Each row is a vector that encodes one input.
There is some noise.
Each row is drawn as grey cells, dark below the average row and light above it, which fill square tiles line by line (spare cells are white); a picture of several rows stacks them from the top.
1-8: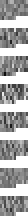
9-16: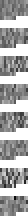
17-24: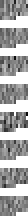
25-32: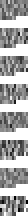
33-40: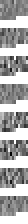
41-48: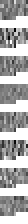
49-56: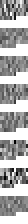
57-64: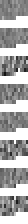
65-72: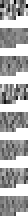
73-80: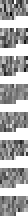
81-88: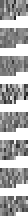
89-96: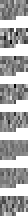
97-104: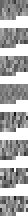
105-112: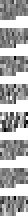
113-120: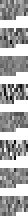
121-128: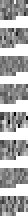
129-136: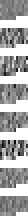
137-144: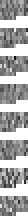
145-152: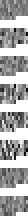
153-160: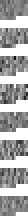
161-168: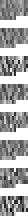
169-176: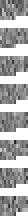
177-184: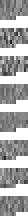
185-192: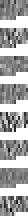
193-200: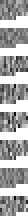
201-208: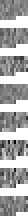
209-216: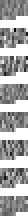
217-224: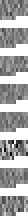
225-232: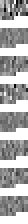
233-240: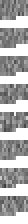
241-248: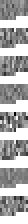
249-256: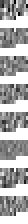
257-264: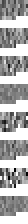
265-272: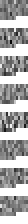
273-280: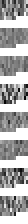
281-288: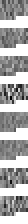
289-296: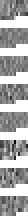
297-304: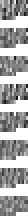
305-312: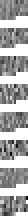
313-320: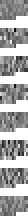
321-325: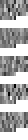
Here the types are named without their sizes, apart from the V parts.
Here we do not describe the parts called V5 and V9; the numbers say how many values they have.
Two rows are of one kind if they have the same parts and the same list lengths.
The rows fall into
5 kinds.
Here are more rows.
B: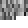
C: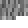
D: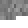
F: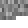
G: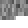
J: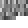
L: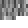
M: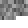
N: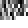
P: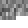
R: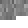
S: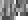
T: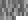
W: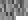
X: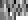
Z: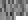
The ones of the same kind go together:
B, C, D, L, T
F, J, M, N, S
G, X
P
R, W, Z

